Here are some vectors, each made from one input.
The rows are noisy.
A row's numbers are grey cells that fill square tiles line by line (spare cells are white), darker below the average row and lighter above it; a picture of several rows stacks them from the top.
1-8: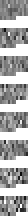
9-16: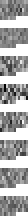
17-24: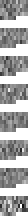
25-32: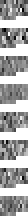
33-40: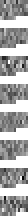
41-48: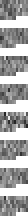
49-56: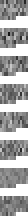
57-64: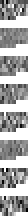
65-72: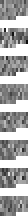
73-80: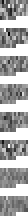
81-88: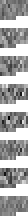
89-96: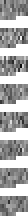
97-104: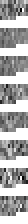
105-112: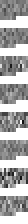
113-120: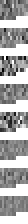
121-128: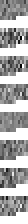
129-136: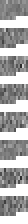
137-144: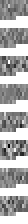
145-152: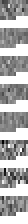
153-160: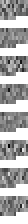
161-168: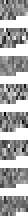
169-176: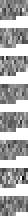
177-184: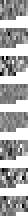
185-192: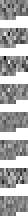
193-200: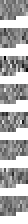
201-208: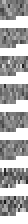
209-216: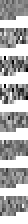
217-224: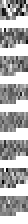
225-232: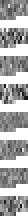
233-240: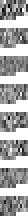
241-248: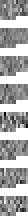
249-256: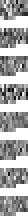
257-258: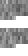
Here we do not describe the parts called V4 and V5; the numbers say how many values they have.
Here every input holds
either a point on a 10-point circle and a point on an 8-point line, or a value of V4 and a value of V5.
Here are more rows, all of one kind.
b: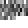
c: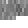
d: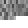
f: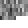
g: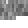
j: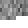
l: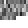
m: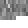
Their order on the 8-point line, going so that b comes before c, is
d, b, c, l, g, m, f, j.
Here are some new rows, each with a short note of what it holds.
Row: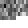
a value of V4 and a value of V5
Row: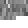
a point on a 10-point circle and a point on an 8-point line
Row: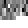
a value of V4 and a value of V5
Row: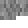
a point on a 10-point circle and a point on an 8-point line
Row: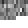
a point on a 10-point circle and a point on an 8-point line
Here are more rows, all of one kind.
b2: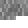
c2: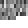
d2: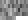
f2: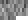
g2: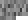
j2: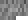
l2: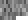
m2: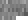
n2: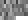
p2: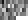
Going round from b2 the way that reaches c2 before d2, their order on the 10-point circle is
b2, c2, m2, p2, d2, f2, j2, g2, l2, n2.
